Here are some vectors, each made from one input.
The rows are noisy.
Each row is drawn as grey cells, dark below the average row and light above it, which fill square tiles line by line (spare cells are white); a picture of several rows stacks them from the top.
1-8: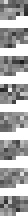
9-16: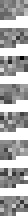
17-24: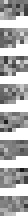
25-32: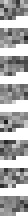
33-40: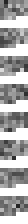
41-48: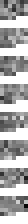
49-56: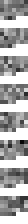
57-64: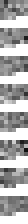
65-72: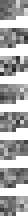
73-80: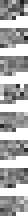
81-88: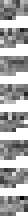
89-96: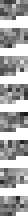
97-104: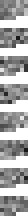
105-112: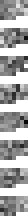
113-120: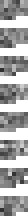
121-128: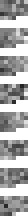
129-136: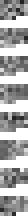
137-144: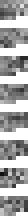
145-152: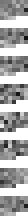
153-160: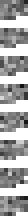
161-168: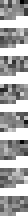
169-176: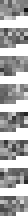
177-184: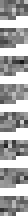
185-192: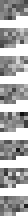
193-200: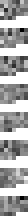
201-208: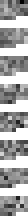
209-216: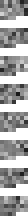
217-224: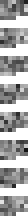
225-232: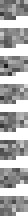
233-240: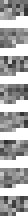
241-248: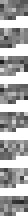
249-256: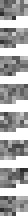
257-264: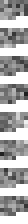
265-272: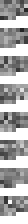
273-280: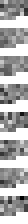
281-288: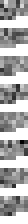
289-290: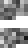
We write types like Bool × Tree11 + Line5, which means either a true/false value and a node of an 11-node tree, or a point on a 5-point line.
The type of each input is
Circle15 × Circle15 + Line15 × Tree15.
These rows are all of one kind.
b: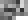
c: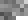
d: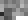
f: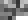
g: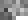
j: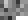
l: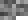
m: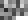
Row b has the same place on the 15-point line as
f and m.
